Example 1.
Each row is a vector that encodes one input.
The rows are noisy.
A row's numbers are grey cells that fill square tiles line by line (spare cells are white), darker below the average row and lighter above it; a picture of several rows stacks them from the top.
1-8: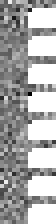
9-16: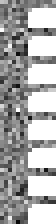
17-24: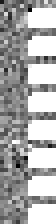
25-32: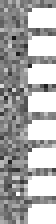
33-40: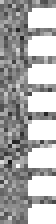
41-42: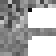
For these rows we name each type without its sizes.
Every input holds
a point on a line.
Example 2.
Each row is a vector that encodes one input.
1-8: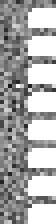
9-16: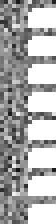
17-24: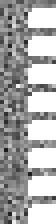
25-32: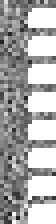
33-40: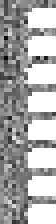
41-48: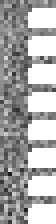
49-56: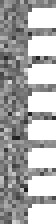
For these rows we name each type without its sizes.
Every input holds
a point on a line.
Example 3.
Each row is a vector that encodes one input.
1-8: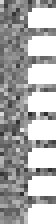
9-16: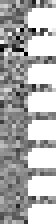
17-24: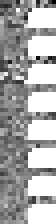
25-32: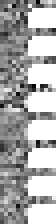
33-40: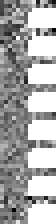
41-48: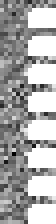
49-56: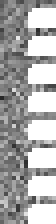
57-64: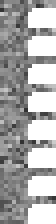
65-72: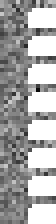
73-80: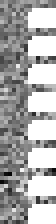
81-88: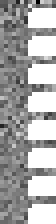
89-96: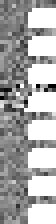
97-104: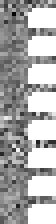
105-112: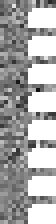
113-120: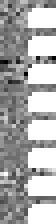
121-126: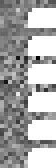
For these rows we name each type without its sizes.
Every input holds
either a fixed value, or three true/false values.
